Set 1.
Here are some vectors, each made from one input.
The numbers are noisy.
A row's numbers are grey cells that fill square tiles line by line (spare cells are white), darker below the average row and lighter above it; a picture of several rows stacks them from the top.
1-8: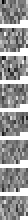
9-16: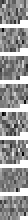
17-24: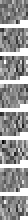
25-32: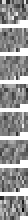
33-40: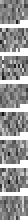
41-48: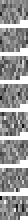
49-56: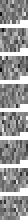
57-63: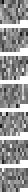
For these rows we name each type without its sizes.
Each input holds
either a point on a line, or a node of a tree.
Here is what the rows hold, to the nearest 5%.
About 35% of them hold a point on a line. The rest hold a node of a tree.
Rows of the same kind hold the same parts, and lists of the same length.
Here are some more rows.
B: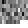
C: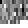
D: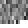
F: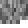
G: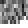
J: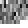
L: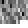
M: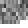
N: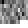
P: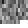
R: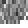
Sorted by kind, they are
B, C, G, L, N, P, R
D, F, J, M

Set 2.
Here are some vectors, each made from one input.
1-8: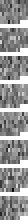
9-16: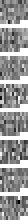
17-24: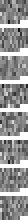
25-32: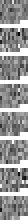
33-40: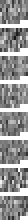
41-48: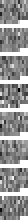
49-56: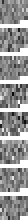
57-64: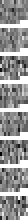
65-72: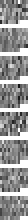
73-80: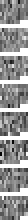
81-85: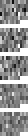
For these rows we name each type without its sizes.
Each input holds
either a point on a line, or three true/false values.
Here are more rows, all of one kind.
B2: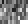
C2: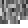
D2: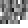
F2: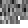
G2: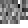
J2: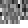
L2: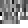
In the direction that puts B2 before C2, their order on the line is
L2, F2, J2, G2, D2, B2, C2.
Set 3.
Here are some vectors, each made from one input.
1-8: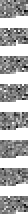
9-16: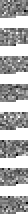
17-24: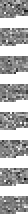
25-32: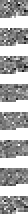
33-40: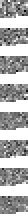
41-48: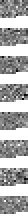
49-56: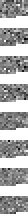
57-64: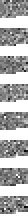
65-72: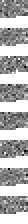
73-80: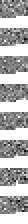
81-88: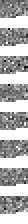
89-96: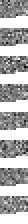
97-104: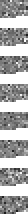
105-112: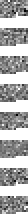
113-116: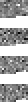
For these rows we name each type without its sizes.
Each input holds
either a point on a circle, or a fixed value, or three true/false values.
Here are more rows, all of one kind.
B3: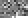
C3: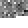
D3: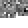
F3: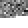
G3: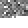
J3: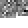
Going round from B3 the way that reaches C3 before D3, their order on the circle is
B3, G3, J3, C3, D3, F3.
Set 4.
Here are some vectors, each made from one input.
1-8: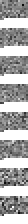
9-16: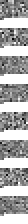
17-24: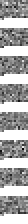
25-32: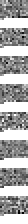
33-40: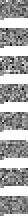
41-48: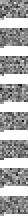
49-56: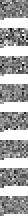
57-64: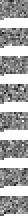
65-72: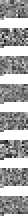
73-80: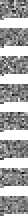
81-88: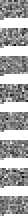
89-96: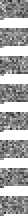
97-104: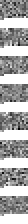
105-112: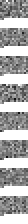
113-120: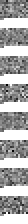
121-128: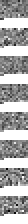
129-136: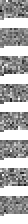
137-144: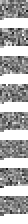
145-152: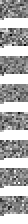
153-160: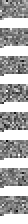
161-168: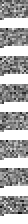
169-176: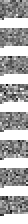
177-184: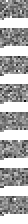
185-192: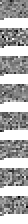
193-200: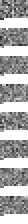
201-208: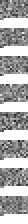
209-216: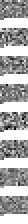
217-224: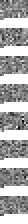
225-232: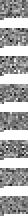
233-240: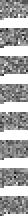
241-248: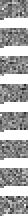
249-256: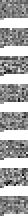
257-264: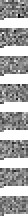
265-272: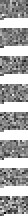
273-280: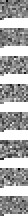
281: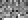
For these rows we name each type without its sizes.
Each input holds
a point on each of two circles.
